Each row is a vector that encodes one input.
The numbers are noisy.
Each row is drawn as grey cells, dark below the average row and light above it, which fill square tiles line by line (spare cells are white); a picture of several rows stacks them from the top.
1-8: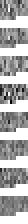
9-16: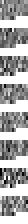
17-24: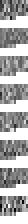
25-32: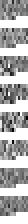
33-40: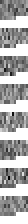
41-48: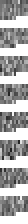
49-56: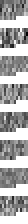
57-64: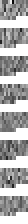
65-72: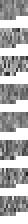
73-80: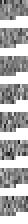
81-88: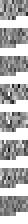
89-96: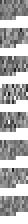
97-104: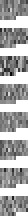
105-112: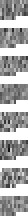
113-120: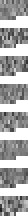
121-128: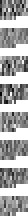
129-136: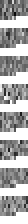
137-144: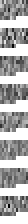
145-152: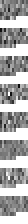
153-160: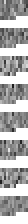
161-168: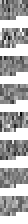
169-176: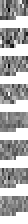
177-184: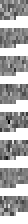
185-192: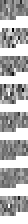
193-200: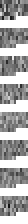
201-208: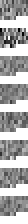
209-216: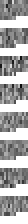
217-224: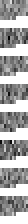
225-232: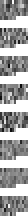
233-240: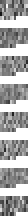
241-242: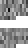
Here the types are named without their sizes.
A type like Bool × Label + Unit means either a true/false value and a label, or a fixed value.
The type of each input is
(Circle + Unit) × Line.
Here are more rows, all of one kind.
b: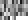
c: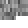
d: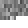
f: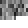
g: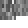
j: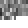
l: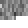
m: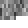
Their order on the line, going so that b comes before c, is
b, d, c, m, j, g, l, f.
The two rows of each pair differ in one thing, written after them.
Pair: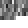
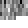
the place on the circle
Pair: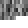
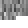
the place on the circle
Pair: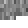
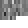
the place on the circle
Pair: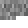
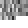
the place on the circle
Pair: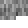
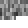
the place on the circle
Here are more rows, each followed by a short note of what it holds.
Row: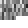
a point on a circle and a point on a line
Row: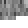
a point on a circle and a point on a line
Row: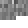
a point on a circle and a point on a line
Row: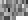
a point on a circle and a point on a line
